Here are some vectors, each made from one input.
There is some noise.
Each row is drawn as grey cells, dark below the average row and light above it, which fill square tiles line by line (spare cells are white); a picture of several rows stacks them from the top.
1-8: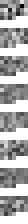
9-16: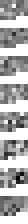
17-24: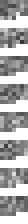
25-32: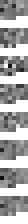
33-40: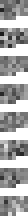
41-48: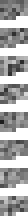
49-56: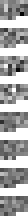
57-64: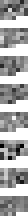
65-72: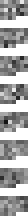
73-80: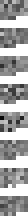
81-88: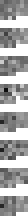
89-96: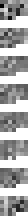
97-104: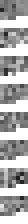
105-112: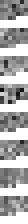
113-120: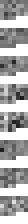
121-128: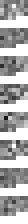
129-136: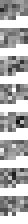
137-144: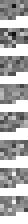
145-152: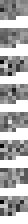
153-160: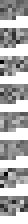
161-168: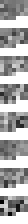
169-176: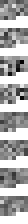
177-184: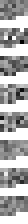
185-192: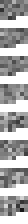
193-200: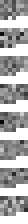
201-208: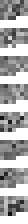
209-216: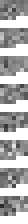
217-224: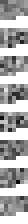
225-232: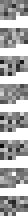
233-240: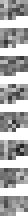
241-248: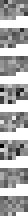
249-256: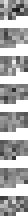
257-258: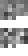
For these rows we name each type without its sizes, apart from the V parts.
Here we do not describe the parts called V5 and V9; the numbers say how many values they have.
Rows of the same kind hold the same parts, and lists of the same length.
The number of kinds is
3.
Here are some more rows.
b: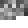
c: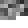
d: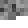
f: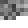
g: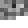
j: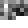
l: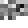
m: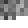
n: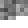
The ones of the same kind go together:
b, c, m
d, f, g, n
j, l

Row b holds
a true/false value, a value of V5 and a value of V9.
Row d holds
a point on a circle, a true/false value, a value of V5 and a value of V9.
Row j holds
a point on a line.
